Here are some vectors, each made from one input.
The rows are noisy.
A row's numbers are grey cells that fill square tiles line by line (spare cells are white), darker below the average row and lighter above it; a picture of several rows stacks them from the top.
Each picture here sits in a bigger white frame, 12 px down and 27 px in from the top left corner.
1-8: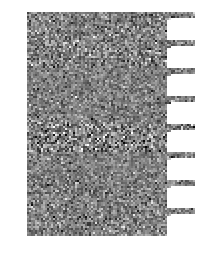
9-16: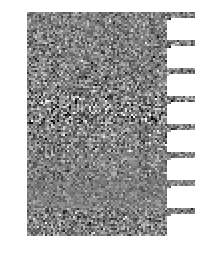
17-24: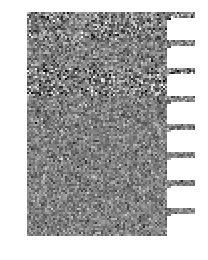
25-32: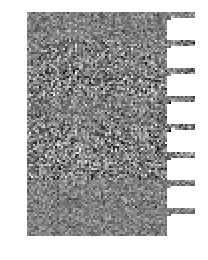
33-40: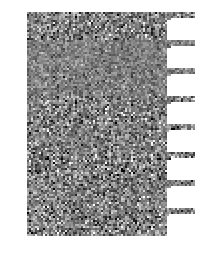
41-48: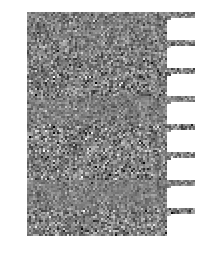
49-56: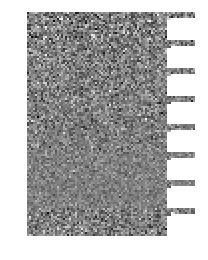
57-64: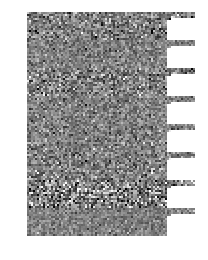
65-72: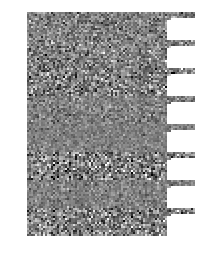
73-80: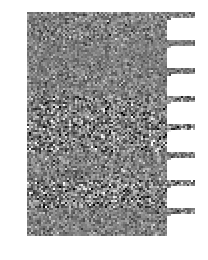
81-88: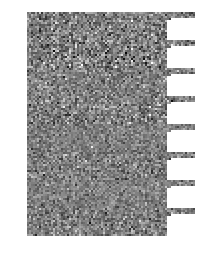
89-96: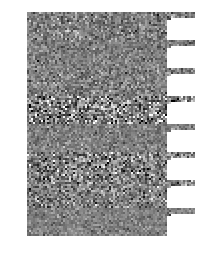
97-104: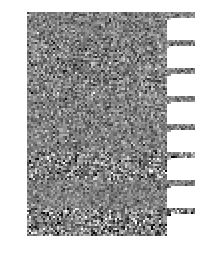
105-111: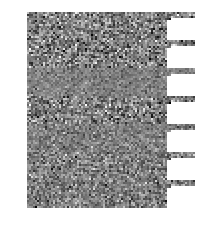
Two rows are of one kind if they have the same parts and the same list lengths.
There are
2 kinds of row.
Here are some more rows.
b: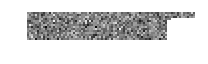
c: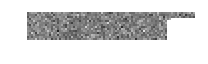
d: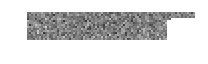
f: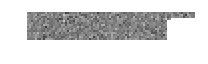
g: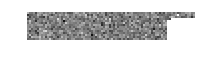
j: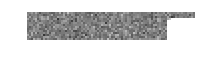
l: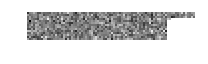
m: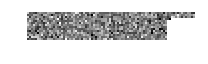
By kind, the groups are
b, d, g, l, m
c, f, j

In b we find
a point on a 6-point line and a node of an 8-node tree.
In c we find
a node of each of two 8-node trees.
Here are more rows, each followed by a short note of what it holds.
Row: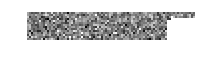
a point on a 6-point line and a node of an 8-node tree
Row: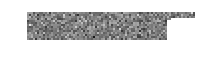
a node of each of two 8-node trees
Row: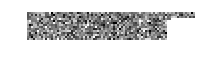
a point on a 6-point line and a node of an 8-node tree
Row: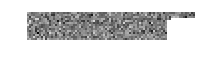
a node of each of two 8-node trees
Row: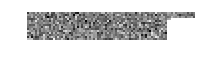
a point on a 6-point line and a node of an 8-node tree
